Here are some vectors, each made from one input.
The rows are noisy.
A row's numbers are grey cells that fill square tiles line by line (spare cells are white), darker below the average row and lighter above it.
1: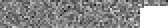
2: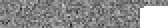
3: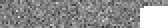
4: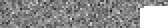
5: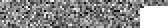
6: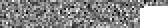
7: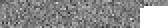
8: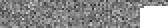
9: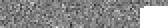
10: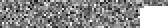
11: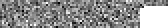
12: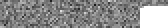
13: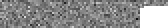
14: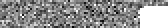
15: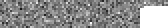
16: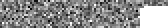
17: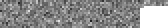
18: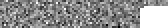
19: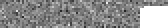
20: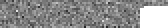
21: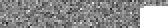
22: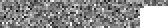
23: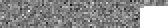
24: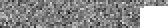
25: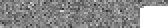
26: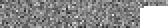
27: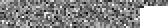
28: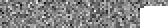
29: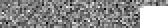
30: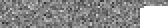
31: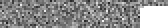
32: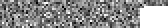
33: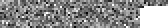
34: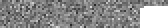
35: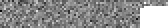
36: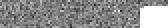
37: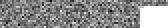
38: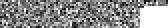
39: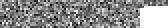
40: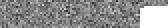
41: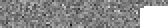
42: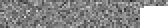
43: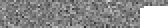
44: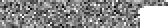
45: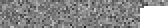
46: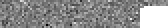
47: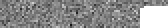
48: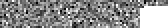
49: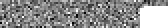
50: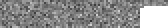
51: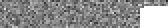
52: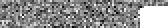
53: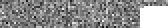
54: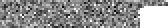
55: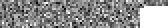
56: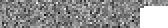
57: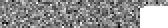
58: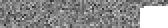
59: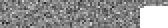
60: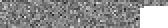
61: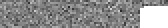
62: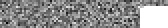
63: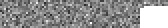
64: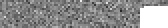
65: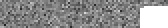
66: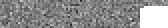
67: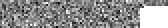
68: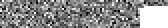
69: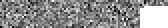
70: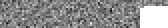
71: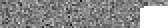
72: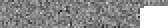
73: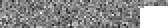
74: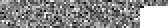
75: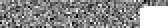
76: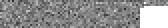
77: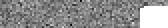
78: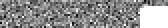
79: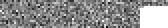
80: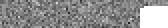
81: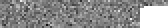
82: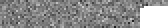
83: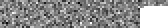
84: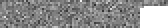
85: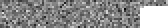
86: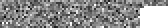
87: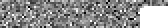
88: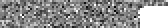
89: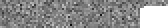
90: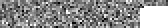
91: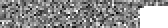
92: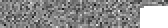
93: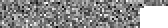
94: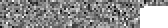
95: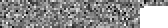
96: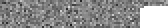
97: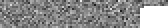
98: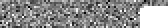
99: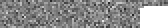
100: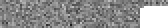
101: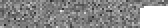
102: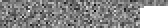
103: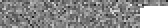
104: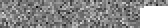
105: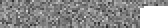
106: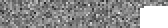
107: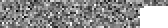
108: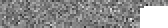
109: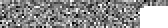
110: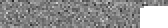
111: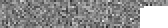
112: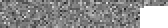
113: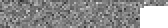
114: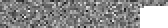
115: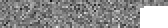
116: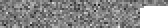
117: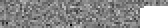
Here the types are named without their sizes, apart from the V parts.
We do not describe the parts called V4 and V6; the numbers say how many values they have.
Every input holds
either a point on a line, a true/false value and a value of V4, or a value of V6.
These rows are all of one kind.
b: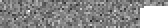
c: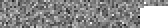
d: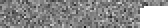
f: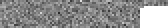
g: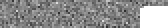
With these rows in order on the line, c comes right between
b and f.
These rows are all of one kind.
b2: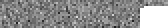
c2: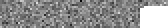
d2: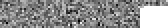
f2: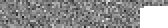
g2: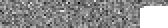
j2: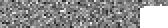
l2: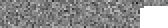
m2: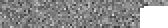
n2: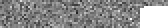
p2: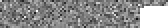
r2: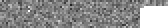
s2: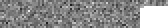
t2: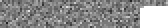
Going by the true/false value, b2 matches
f2, l2, m2 and p2.
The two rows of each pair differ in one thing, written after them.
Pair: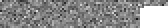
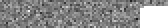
the true/false value
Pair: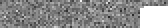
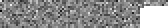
the place on the line
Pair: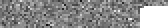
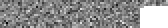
the place on the line
